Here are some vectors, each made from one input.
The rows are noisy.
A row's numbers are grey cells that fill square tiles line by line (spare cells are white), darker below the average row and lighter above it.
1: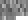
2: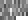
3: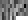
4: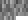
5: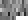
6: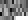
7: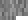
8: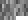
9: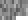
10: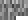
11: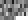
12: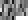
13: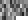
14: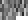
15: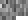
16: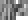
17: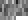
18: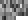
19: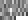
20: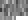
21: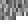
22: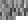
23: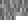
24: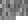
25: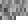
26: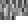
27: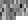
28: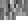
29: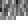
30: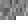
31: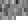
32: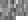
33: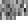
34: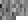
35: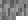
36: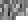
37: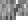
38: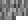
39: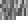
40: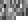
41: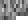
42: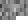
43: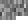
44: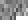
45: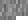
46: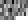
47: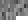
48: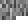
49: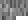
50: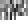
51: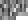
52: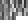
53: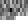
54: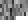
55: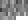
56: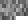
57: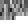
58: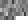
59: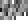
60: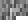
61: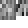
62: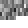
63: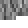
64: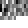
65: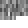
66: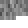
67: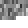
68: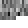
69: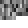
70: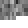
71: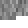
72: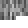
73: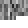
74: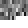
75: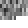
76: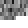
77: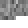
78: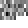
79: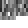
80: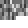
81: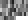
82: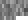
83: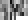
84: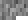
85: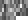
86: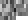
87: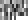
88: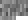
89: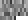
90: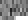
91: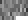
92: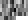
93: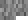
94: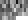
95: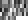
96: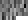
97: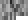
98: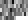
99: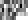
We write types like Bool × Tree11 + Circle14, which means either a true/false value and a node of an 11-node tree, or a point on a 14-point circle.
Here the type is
Line7 + List2(Circle6).
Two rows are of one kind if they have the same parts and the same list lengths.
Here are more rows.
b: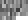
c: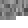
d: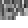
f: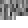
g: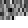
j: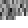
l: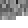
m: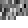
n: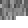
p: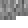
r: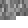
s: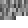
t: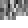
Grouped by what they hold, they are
b, c, f, g, j, l, n, t
d, m
p, r
s

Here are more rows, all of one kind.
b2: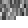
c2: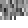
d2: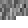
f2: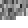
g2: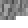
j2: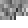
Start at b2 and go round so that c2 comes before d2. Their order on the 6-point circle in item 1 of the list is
b2, g2, c2, j2, d2, f2.
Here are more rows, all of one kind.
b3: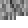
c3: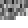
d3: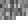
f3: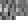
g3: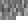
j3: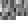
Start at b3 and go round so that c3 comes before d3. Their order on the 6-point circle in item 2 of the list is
b3, g3, f3, j3, c3, d3.
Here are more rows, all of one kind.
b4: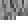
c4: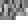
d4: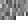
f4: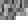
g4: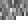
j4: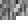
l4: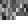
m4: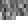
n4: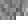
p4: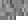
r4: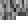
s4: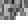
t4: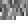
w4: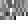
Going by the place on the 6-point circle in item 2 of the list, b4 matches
f4, l4, m4 and t4.
